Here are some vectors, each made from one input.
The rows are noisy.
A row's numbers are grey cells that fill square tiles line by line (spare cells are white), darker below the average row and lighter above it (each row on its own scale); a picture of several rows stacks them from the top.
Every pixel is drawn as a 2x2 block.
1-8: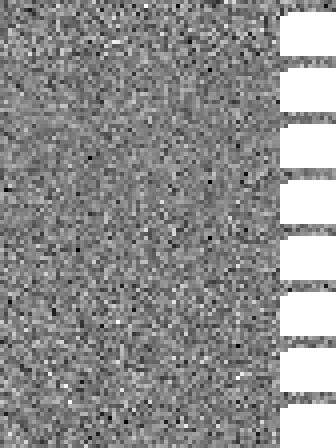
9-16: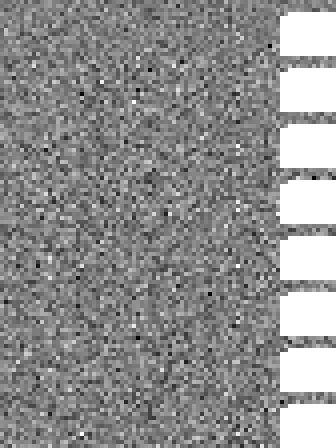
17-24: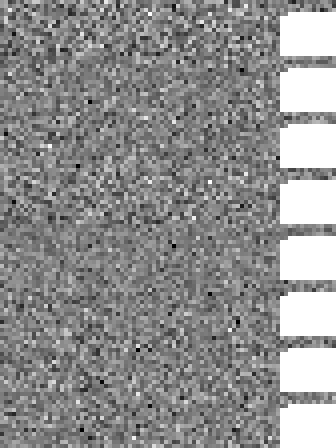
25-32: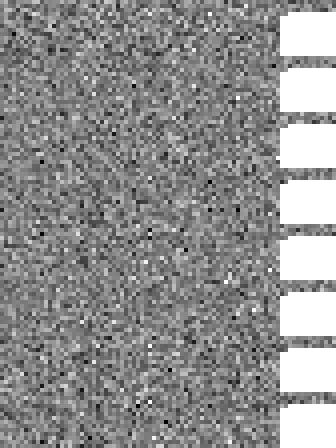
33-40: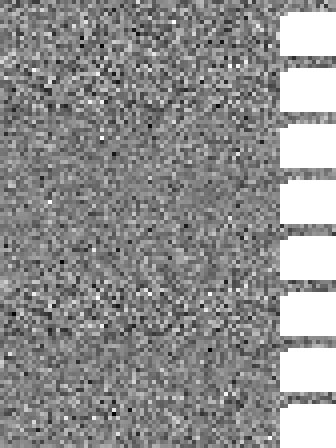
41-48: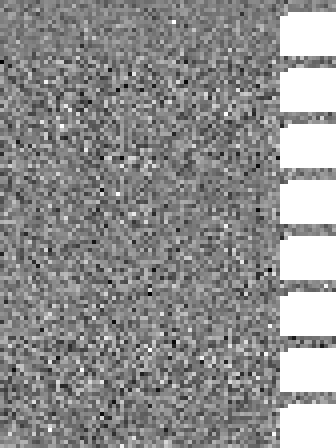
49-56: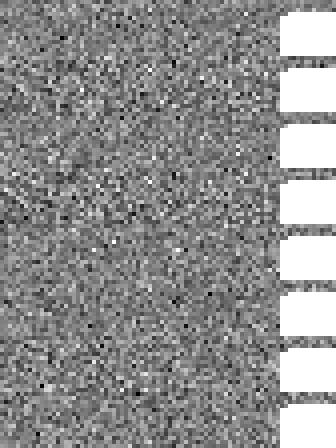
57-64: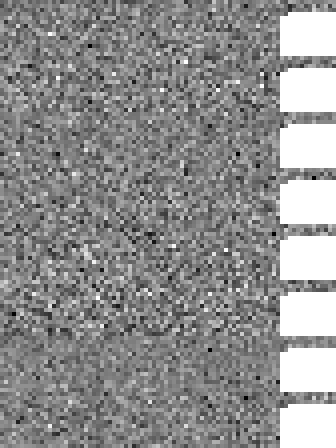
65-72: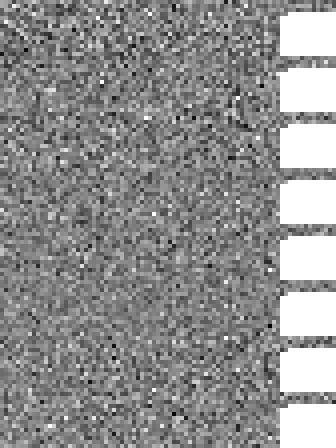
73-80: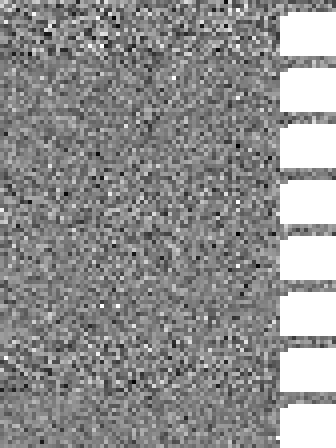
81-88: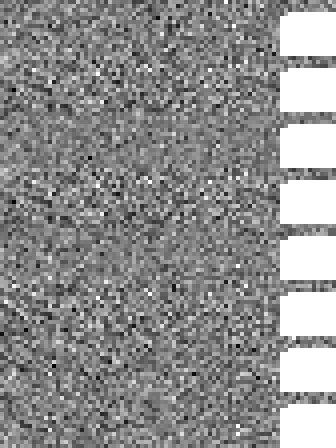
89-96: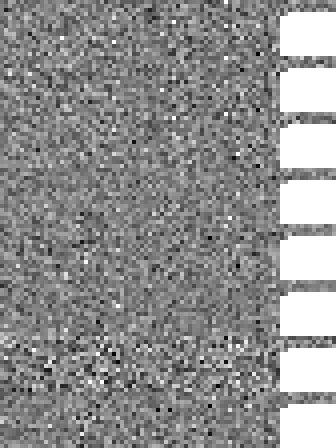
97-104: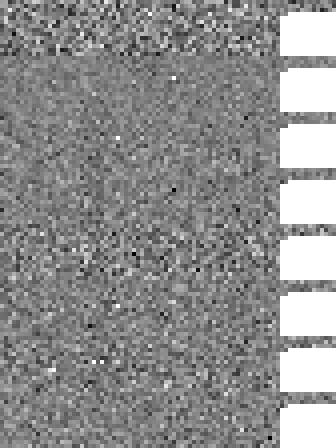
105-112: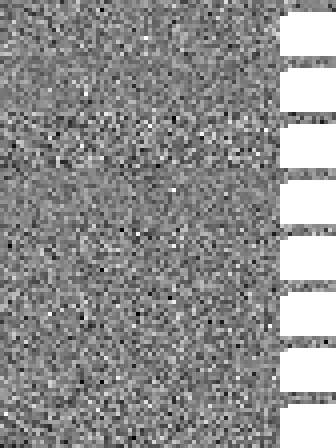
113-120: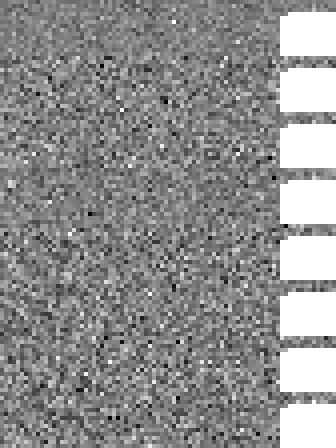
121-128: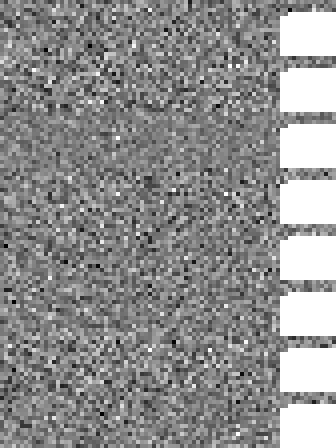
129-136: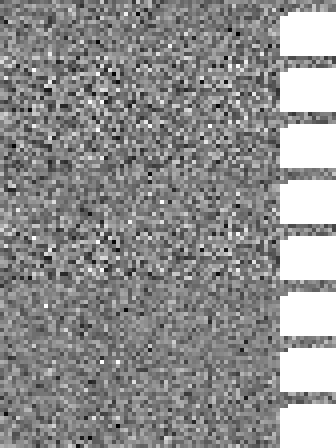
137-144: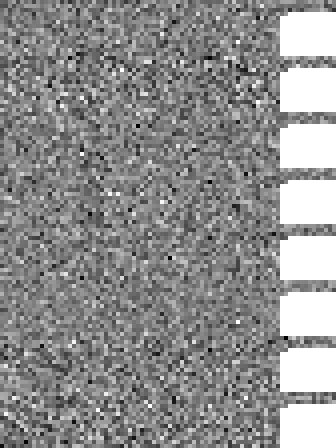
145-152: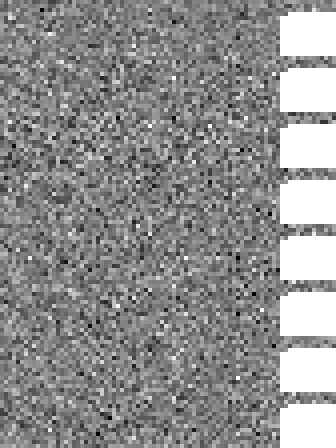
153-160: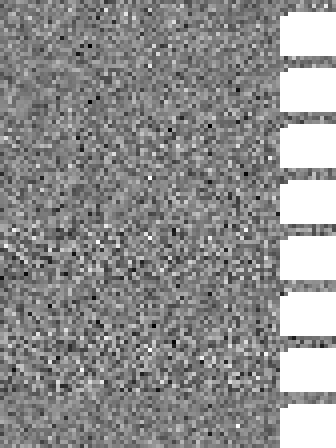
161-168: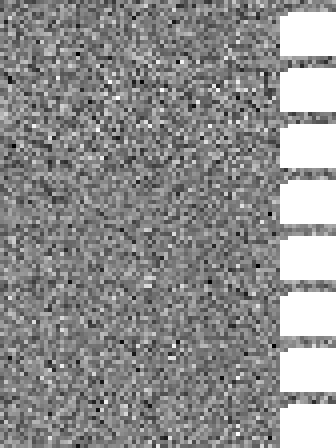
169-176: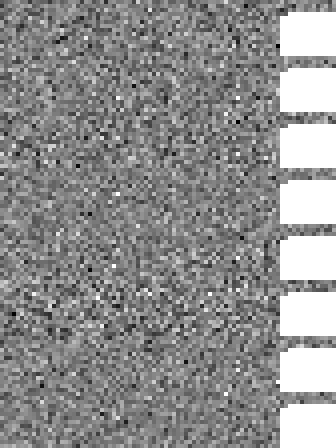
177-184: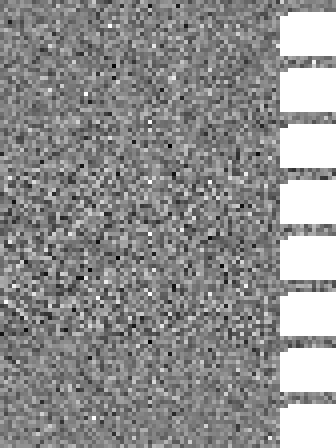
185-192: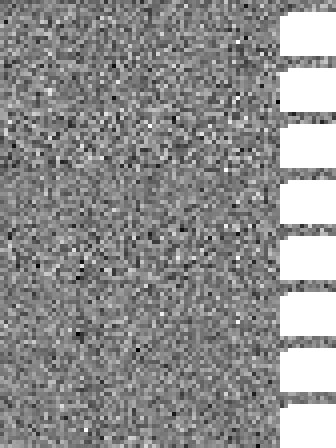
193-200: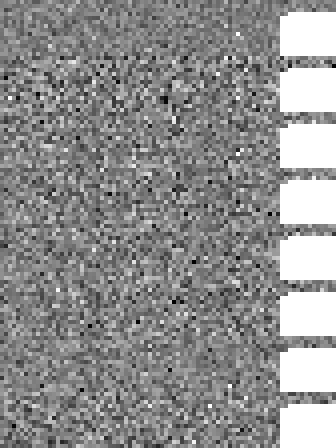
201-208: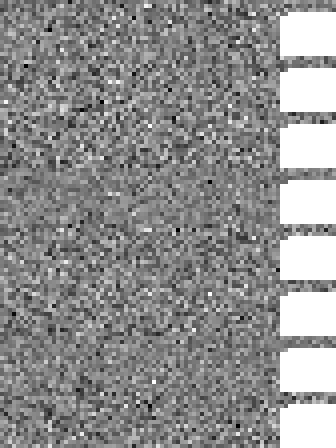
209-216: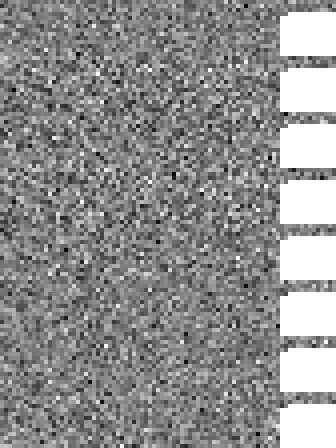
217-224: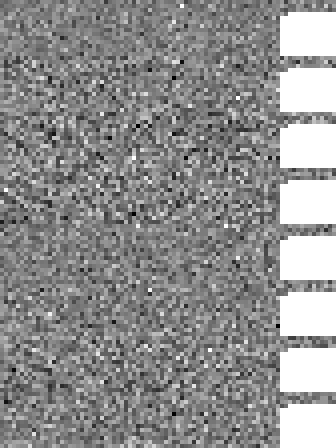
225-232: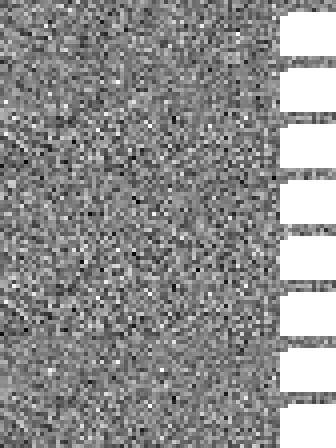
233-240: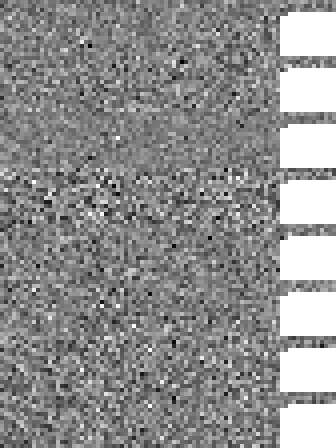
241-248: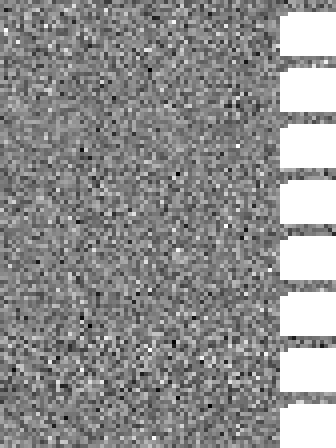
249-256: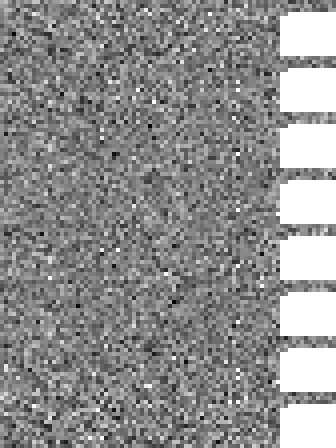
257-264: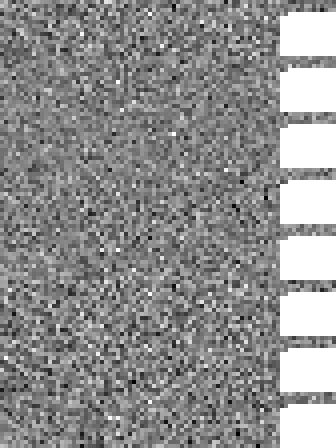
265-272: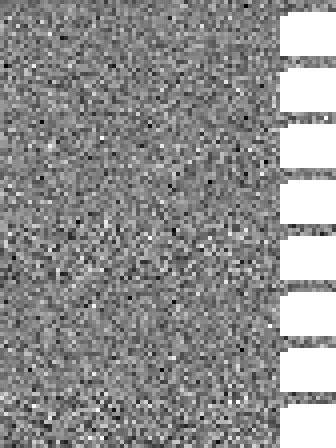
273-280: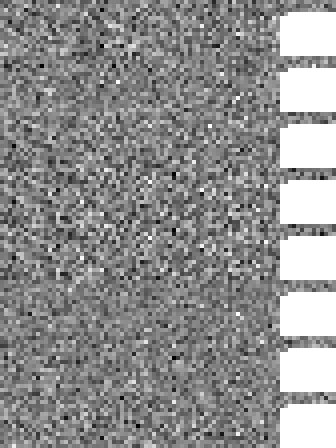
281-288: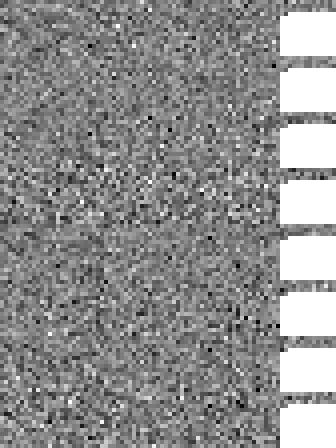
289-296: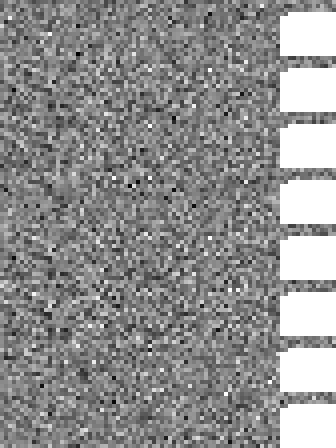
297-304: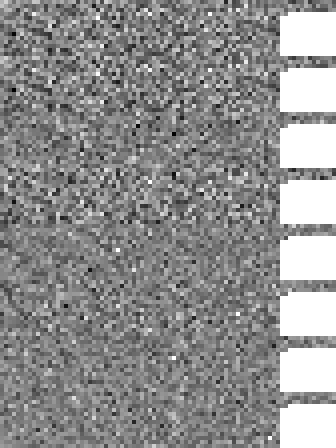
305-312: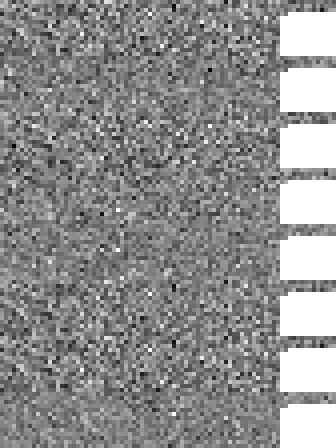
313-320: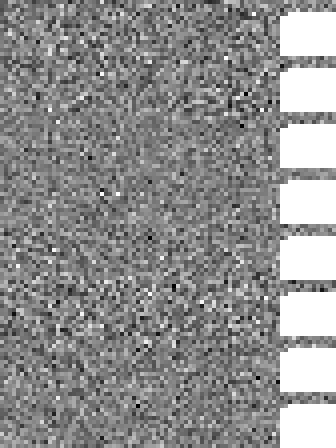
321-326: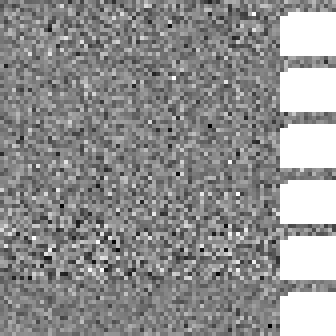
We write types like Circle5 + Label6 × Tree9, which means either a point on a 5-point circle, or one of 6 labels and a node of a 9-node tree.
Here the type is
Label7 × Label7 × Label7 × Label7 × Label7 × (Label7 × Label7 + Unit) × Line9 + Line12.
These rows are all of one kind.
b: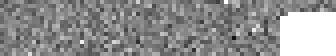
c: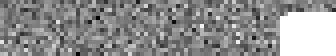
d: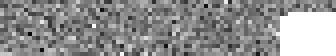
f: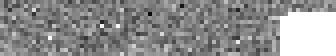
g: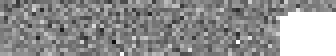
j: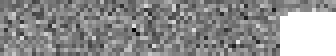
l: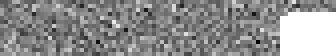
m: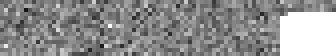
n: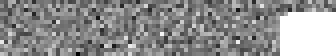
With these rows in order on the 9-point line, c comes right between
b and d.
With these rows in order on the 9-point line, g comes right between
l and n.
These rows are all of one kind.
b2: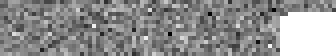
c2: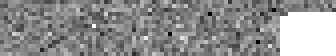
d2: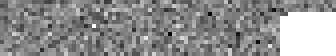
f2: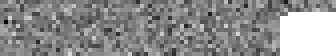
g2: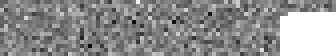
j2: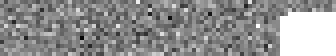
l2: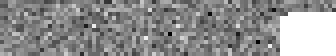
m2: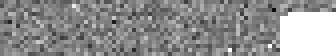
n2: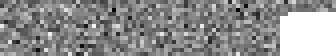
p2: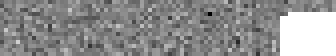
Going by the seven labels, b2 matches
c2, d2 and l2.
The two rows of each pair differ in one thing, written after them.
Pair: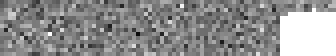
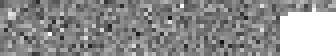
the place on the 9-point line
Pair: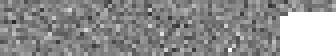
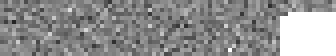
the place on the 9-point line
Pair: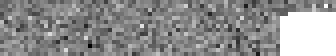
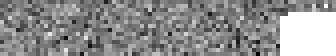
the place on the 9-point line
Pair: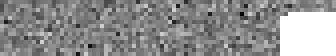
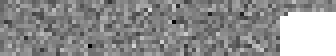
one of the seven labels
